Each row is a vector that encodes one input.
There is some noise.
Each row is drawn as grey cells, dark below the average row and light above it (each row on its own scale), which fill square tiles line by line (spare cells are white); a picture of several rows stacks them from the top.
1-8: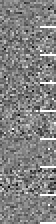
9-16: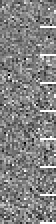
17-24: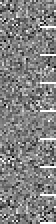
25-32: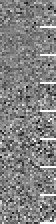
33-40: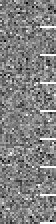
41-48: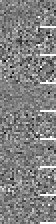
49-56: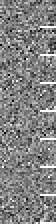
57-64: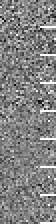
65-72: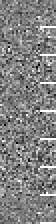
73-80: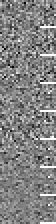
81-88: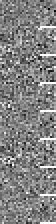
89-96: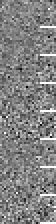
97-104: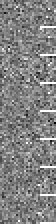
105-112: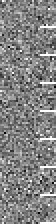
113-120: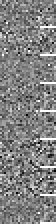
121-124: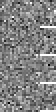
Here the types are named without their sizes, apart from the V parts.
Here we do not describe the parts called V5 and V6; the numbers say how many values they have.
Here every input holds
a value of V6, together with either a point on a line and a value of V5, or three true/false values.
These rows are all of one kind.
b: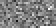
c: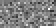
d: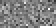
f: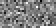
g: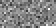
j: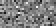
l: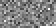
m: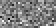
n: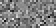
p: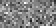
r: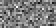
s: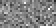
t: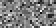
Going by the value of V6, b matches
c, f, j and r.
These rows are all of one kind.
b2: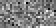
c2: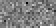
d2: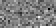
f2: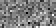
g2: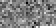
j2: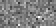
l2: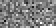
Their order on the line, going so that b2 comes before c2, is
j2, d2, b2, c2, l2, g2, f2.
